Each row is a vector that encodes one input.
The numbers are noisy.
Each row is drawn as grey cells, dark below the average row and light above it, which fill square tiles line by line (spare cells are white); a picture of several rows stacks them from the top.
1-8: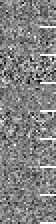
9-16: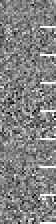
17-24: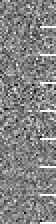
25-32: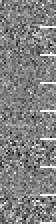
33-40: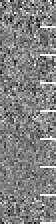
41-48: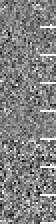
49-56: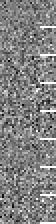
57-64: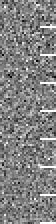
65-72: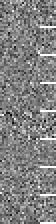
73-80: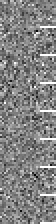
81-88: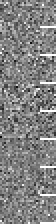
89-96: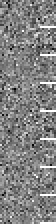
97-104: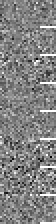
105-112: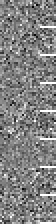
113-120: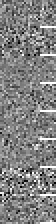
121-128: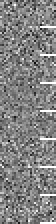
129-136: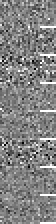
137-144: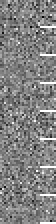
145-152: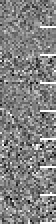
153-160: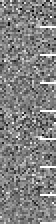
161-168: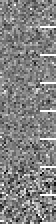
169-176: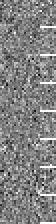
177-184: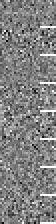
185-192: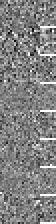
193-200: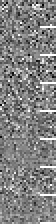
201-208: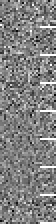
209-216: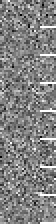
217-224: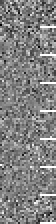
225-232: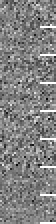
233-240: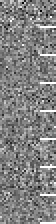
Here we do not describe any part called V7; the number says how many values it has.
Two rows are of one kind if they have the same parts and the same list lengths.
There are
3 kinds of row.
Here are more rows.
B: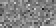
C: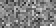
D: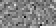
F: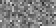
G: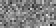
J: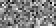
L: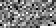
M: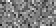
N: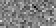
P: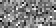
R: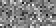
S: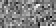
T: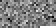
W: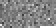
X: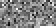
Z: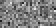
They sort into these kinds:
B, P, R, W, Z
C, J, L, S, T, X
D, F, G, M, N

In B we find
a true/false value and a value of V7.
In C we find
a node of each of two 10-node trees.
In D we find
a point on an 8-point line and a true/false value.
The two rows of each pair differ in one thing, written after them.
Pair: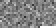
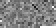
the place on the 8-point line
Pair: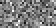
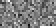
the place on the 8-point line
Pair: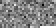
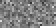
the place on the 8-point line
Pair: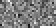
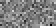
the place on the 8-point line
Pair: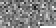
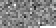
the place on the 8-point line
